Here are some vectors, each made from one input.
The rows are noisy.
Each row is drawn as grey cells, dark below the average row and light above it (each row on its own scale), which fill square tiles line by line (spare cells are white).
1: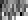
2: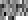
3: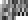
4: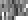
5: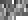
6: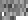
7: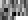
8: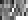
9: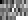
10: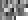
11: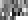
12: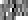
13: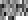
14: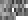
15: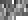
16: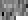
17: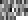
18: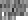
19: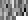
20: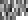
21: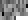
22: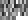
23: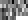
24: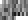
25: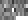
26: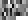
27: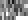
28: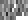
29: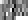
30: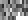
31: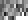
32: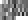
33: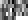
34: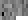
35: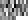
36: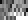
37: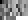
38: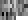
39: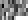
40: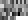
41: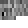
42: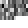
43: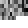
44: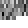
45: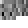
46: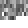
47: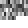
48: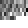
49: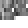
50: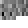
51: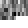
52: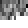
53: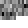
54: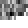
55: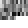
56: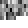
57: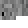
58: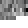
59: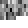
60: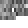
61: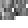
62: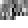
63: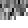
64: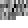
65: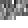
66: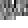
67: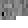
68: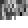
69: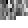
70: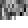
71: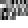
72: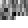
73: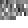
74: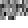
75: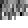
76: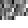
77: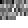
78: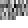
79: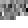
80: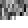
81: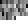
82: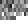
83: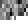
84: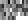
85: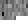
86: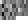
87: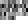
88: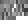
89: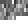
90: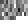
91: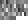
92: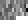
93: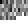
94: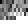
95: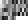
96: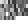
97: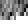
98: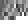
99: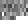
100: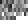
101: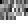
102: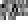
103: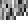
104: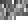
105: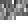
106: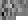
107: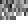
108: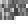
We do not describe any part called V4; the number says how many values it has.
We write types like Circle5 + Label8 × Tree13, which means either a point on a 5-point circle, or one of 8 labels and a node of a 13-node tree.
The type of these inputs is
Bool × Bool × Bool × (Tree7 + V4) + Unit.
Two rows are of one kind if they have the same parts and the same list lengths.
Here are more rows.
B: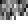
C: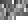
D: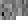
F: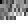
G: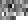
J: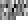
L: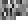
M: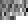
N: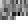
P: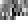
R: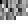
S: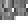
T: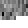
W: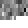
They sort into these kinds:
B, D, J, L, R, T, W
C
F, G, M, N, P, S

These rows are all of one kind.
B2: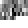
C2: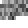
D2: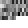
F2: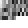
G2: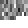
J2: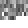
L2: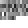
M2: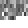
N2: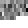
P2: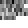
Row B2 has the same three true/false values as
G2, J2, L2 and M2.
